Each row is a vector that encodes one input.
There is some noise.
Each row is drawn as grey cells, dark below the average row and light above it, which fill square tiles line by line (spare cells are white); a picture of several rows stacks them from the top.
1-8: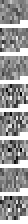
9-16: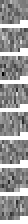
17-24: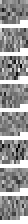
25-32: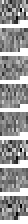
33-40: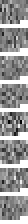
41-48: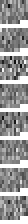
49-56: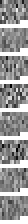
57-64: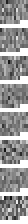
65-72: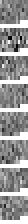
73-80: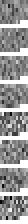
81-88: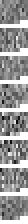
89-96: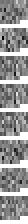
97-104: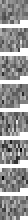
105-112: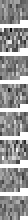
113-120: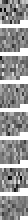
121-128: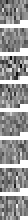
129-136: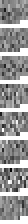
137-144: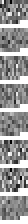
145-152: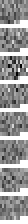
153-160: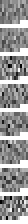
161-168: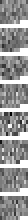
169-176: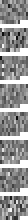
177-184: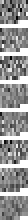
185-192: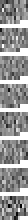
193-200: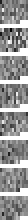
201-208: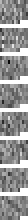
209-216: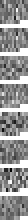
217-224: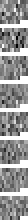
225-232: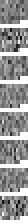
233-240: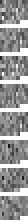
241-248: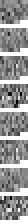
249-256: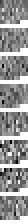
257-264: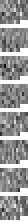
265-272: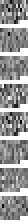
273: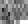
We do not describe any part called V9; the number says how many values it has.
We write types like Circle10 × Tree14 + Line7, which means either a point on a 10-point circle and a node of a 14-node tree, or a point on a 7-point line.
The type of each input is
Bool × V9 + List3(Line10).
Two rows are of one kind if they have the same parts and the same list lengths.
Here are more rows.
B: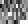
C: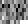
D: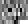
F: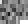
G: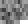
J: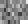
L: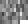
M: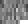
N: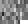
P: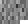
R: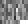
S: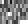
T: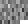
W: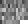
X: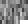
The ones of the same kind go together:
B, D, S
C
F, G, J
L, N, P, T, X
M, R, W

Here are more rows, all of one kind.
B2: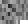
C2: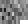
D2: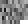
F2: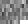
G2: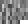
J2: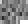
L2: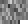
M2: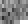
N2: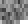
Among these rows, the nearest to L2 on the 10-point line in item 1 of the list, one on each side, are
B2 and G2.
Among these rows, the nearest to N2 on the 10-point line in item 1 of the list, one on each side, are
J2 and M2.
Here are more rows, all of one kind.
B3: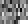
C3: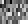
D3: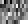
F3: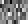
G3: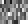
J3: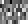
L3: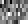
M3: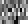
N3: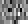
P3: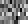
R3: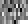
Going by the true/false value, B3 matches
M3, N3, P3 and R3.
